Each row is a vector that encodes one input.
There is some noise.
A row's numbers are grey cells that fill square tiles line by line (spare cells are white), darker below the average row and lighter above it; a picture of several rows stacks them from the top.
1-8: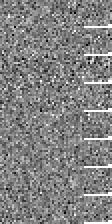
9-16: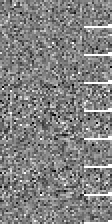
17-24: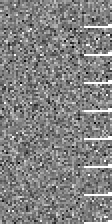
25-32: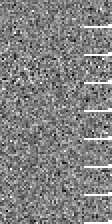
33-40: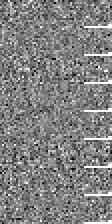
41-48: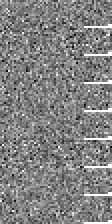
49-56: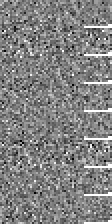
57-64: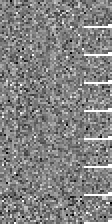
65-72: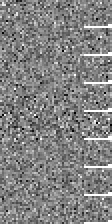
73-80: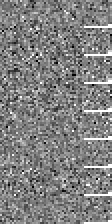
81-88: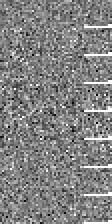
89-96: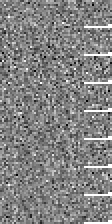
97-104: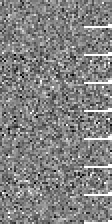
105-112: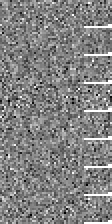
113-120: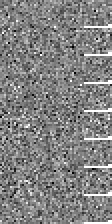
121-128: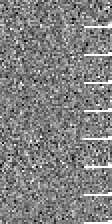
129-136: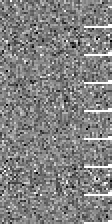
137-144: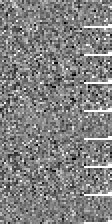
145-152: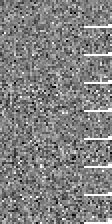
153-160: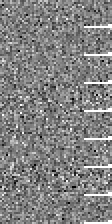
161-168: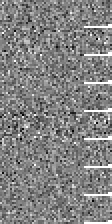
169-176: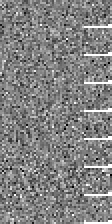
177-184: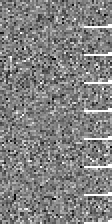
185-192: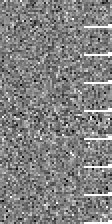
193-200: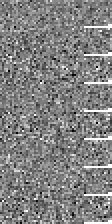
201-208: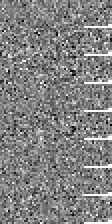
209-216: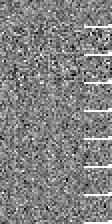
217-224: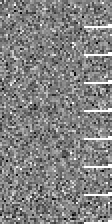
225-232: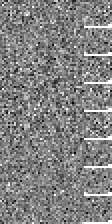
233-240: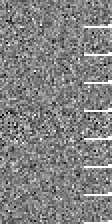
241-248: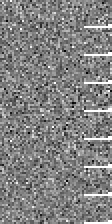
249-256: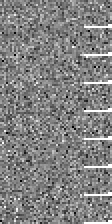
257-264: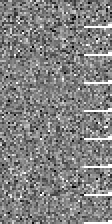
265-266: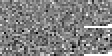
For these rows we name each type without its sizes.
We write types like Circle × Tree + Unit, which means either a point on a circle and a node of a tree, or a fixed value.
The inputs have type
((Circle + Tree) × Label + Line) × Tree × Tree × Tree.
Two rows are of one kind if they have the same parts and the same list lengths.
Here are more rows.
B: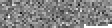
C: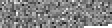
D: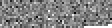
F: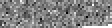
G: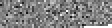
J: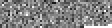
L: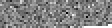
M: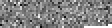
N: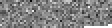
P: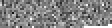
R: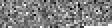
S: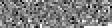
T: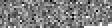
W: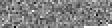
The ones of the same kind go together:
B, G, N, P, W
C, D, F, L, M
J, R, S, T

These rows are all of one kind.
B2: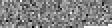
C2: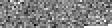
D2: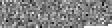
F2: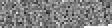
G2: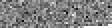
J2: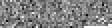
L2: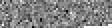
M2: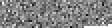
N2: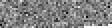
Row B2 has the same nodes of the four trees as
D2, J2 and M2.
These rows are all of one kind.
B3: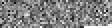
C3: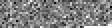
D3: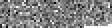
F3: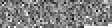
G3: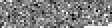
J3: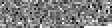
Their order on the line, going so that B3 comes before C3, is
B3, D3, C3, F3, G3, J3.
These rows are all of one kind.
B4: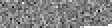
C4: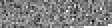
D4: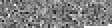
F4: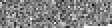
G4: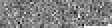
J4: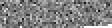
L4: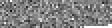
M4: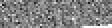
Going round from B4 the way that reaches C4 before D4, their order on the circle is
B4, C4, M4, D4, F4, G4, J4, L4.
